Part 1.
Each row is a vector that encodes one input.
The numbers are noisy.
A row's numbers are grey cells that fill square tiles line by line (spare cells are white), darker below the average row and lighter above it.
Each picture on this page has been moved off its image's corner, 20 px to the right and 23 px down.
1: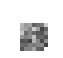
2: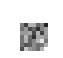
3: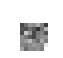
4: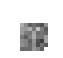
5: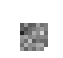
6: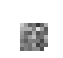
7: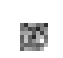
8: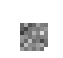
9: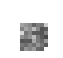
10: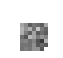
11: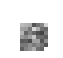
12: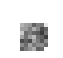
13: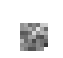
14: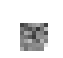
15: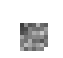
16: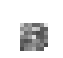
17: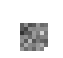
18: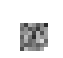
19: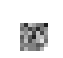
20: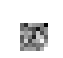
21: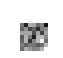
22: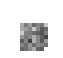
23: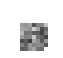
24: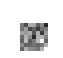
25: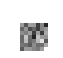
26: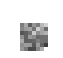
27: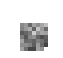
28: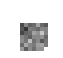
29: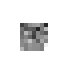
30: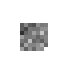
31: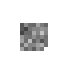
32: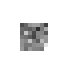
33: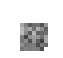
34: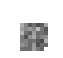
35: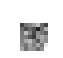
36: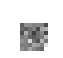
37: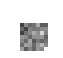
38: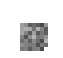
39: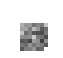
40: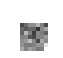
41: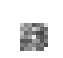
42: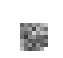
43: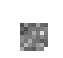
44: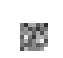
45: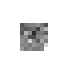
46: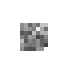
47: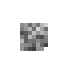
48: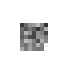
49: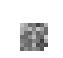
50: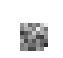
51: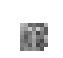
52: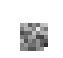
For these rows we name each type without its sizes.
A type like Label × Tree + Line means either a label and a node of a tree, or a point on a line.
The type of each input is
Line.
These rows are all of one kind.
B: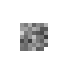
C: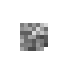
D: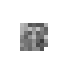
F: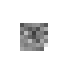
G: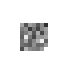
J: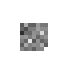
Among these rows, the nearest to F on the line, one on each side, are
G and J.
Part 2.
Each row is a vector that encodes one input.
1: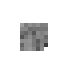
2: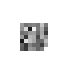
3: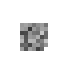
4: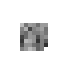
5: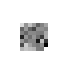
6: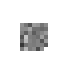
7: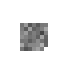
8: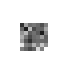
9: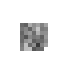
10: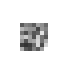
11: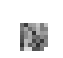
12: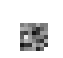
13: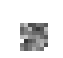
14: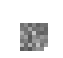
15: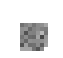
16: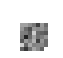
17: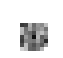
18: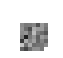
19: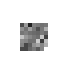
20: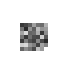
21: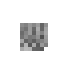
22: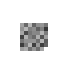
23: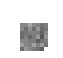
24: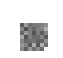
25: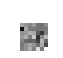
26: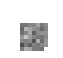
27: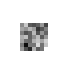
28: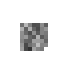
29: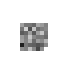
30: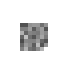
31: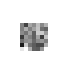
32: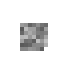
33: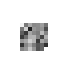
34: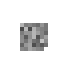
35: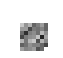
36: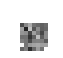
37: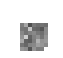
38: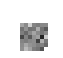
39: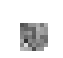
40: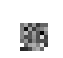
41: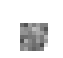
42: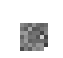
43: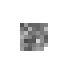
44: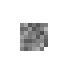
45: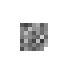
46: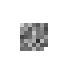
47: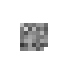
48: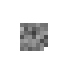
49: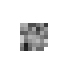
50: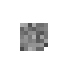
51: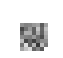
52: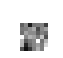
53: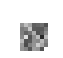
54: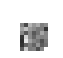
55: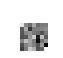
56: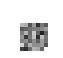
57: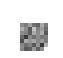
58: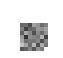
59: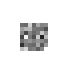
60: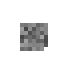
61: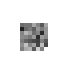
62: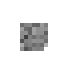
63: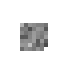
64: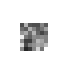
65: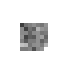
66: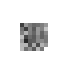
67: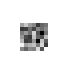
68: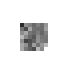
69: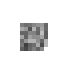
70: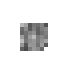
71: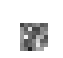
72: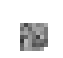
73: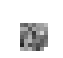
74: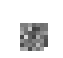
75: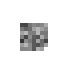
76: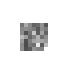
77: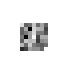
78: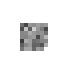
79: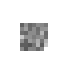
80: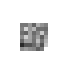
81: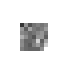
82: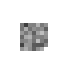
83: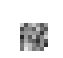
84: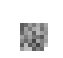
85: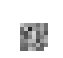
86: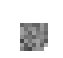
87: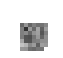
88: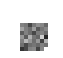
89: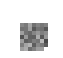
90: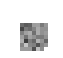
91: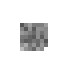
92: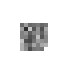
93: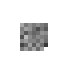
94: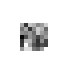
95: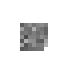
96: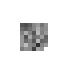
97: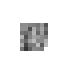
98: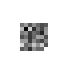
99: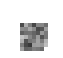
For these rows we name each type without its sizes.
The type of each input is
Circle.
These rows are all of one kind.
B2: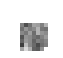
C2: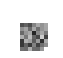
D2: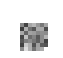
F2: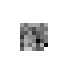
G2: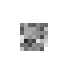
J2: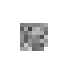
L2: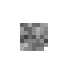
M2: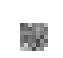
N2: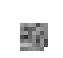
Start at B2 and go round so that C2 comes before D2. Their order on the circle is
B2, G2, F2, M2, C2, L2, N2, D2, J2.
